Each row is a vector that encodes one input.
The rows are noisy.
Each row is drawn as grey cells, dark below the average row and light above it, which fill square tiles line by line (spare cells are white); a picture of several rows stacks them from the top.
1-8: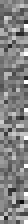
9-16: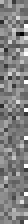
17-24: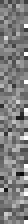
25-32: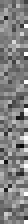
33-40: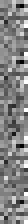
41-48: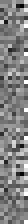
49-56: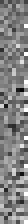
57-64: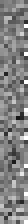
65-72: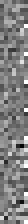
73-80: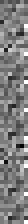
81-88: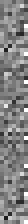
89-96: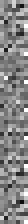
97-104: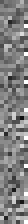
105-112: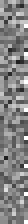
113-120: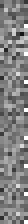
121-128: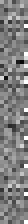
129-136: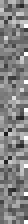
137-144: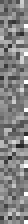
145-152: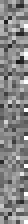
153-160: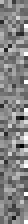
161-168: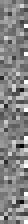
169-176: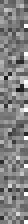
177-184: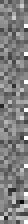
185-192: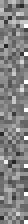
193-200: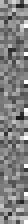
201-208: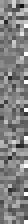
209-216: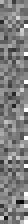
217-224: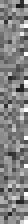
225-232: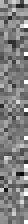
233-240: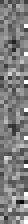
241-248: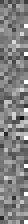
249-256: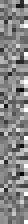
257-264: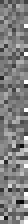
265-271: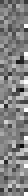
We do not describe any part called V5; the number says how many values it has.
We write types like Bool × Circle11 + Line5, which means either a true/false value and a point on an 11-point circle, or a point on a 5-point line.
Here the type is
Bool × Bool × Bool + Tree13 × V5.
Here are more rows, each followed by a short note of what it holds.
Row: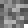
a node of a 13-node tree and a value of V5
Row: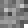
a node of a 13-node tree and a value of V5
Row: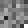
a node of a 13-node tree and a value of V5
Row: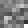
a node of a 13-node tree and a value of V5
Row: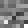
a node of a 13-node tree and a value of V5
